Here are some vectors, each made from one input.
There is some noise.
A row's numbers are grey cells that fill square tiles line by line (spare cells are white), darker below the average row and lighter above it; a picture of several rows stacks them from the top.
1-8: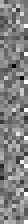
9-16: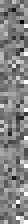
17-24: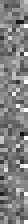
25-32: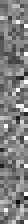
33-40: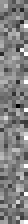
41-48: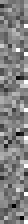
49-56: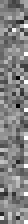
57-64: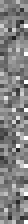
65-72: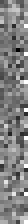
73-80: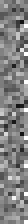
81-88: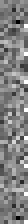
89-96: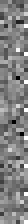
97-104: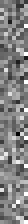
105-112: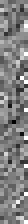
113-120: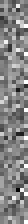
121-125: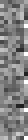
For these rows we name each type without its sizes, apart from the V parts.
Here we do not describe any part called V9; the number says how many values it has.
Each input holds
a point on a line and a value of V9, together with either a fixed value, or three true/false values.
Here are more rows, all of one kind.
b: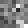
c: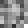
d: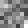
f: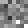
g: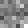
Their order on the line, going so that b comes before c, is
d, b, g, f, c.
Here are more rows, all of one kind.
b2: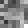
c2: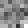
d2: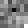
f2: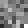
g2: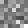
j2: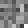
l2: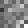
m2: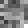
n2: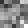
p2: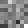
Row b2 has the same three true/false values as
d2, l2 and m2.
